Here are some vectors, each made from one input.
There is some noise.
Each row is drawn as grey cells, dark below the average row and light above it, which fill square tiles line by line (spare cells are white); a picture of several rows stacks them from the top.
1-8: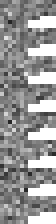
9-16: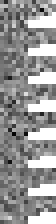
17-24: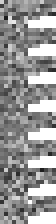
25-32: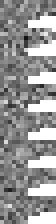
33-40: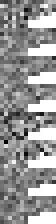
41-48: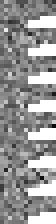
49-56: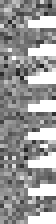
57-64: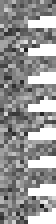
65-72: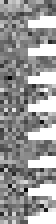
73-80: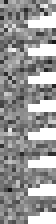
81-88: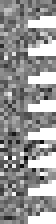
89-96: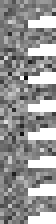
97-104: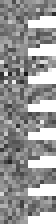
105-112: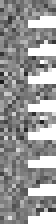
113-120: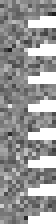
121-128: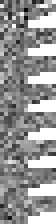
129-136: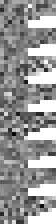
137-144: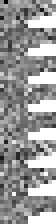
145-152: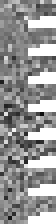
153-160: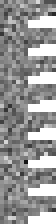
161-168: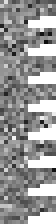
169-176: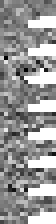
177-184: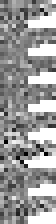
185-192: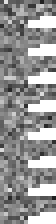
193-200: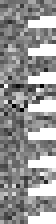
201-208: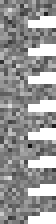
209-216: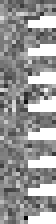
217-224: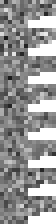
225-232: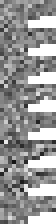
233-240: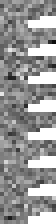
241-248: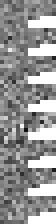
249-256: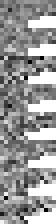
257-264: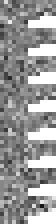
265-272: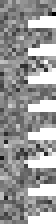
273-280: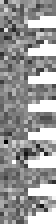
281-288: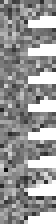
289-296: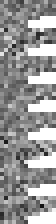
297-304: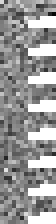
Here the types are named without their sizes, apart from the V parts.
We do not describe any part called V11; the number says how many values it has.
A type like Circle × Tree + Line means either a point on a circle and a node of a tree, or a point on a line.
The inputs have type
(Bool × Bool × Bool + Label) × Line × V11 + Tree.
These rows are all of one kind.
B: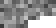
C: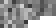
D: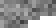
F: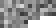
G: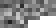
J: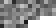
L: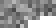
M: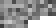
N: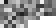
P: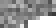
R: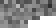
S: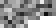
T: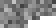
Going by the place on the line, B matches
C, F, J and M.
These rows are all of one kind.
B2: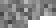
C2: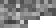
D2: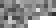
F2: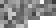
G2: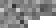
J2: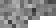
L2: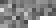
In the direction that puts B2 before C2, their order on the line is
B2, C2, F2, J2, L2, G2, D2.
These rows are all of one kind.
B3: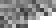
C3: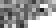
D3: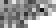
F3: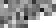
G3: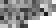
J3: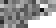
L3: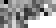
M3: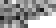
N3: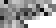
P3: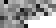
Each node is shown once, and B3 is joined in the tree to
P3.
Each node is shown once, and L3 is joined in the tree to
F3 and N3.
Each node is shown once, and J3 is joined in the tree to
N3.
